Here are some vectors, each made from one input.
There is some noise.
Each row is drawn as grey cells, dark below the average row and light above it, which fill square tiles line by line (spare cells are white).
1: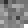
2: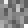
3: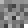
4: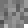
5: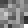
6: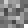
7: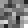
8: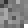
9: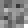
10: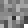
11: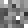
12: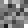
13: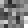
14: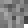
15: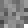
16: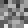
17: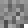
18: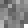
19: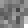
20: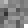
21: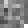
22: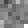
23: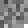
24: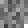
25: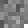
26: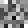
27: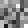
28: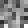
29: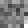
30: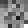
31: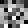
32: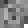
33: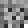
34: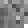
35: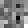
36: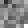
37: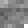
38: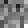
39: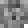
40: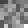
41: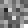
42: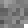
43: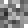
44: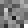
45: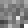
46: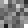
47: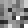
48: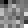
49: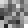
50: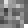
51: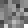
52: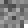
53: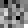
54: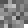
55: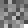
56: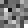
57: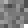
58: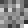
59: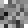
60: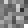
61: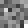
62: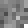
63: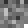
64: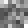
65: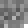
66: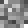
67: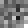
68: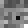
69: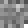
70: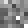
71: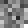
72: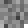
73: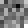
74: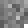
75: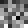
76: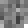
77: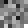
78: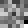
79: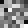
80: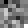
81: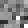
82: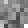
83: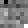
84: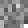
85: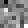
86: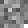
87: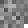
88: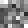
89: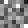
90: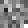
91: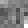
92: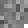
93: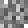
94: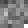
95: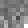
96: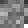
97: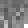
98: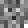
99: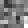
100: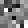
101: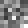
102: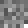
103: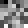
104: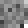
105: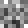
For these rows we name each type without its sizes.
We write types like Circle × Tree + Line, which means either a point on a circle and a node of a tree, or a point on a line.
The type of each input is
(Circle + Unit) × Label.
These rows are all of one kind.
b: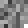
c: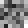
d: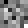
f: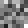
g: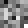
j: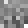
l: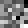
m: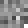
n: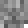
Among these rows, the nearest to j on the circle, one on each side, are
m and n.
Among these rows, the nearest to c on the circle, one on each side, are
d and n.
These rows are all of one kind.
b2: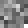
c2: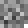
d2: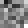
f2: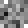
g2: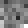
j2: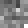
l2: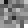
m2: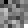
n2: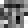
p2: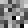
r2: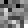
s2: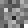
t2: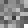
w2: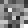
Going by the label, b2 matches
c2, g2, m2 and r2.
